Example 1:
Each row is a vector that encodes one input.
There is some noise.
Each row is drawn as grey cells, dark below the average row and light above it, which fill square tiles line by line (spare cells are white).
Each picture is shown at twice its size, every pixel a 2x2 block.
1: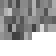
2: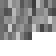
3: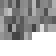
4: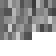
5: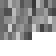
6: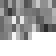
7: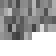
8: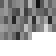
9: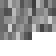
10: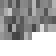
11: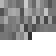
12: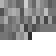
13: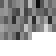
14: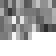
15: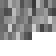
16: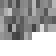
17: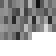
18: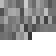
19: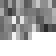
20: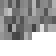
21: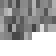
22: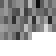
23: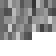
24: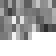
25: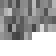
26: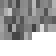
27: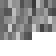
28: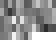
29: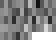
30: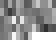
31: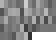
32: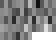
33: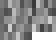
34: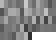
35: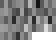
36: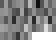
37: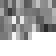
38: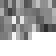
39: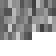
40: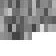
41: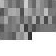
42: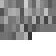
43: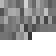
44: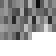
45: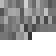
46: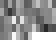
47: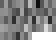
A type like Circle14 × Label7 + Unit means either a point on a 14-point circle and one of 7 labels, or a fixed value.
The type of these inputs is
Line5.
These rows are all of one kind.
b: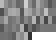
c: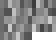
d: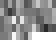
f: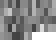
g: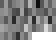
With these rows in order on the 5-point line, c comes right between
b and d.
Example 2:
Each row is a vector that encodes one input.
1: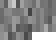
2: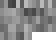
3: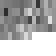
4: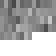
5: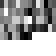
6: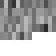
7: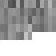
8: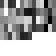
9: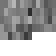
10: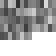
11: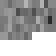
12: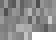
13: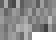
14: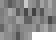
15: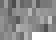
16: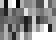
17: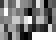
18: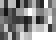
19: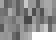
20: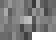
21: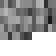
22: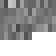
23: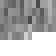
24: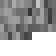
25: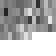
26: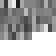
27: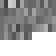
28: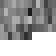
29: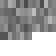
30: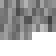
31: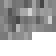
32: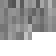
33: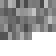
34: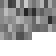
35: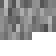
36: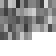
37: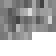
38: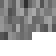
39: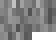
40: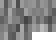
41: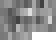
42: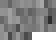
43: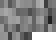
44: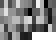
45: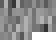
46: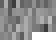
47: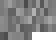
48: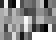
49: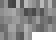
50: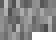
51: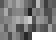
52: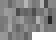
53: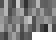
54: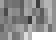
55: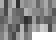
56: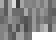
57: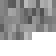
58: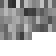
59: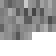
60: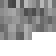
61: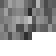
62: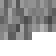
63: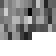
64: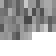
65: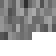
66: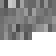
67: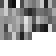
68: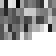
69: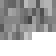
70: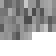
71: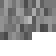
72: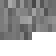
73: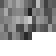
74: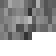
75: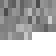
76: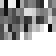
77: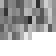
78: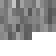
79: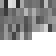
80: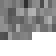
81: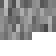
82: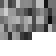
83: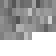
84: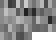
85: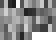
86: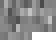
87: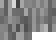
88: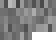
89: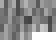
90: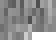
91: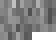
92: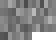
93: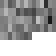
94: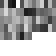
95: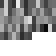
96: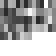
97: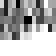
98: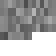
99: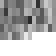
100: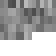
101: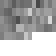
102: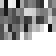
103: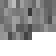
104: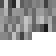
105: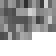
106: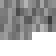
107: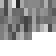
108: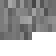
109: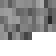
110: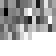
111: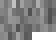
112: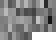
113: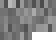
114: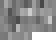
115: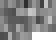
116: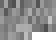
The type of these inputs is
Circle14.
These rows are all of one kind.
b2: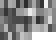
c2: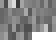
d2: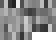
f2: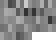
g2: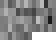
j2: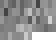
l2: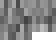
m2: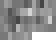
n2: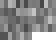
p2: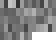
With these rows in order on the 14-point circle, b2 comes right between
m2 and n2.
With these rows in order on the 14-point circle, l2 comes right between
c2 and g2.
